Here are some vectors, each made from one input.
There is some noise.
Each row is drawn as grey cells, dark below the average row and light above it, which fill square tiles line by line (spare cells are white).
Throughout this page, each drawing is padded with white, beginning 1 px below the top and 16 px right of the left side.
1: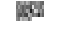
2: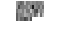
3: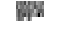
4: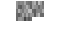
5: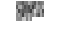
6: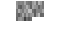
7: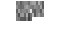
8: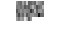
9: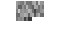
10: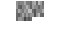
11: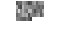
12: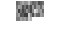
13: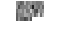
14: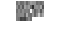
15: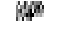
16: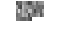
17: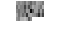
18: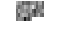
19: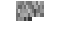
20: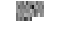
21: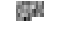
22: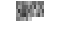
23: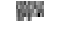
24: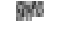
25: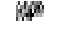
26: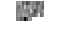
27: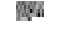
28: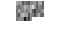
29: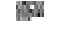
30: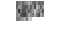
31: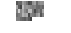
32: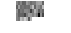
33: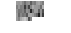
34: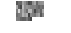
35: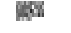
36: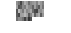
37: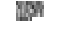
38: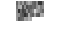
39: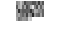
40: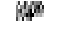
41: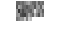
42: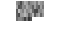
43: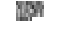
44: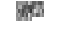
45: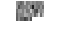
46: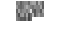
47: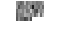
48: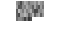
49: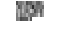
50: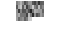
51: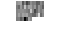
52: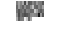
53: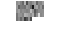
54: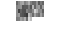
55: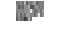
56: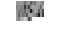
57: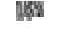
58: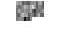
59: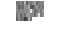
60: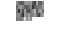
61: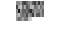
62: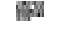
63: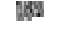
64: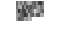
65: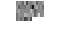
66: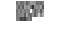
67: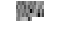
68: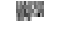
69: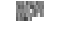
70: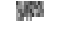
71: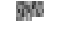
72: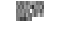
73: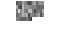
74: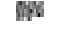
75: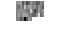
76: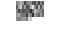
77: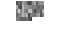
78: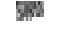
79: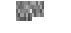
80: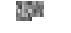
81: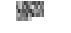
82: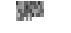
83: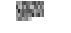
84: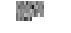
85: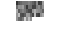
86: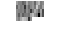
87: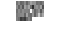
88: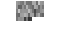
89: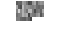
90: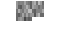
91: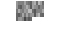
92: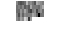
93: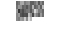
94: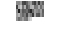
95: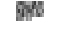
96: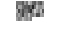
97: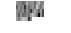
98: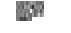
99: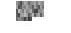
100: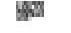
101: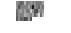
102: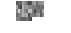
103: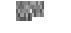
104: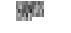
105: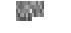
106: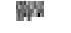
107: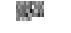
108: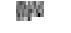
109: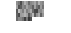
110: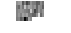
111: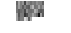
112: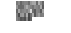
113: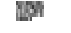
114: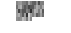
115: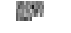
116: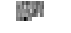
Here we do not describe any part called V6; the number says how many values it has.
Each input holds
a list of up to two items, each a true/false value and a value of V6.
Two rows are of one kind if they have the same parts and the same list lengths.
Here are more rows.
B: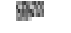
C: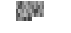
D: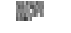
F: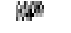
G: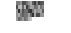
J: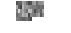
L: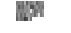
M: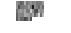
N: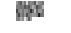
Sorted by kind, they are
B, G, N
C, D, J, L, M
F

